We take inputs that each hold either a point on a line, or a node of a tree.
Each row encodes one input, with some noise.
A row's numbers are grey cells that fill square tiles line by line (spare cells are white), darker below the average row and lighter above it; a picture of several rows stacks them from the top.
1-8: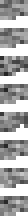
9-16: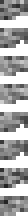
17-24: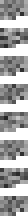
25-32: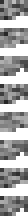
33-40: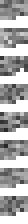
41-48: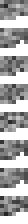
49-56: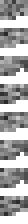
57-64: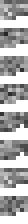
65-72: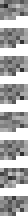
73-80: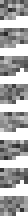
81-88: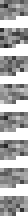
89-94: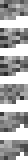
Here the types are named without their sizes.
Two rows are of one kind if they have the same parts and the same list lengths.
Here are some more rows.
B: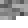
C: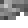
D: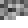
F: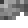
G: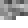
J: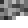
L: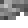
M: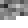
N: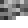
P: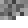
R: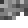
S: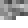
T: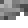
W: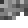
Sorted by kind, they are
B, D, G, M, P, S
C, F, J, L, N, R, T, W

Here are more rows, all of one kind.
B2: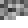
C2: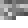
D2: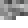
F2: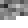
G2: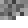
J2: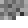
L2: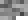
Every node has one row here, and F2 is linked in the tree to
B2 and L2.
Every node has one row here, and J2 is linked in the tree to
G2 and L2.
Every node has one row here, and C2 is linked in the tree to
D2.
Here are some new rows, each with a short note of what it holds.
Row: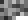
a point on a line
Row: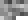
a node of a tree
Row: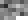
a node of a tree
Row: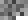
a node of a tree
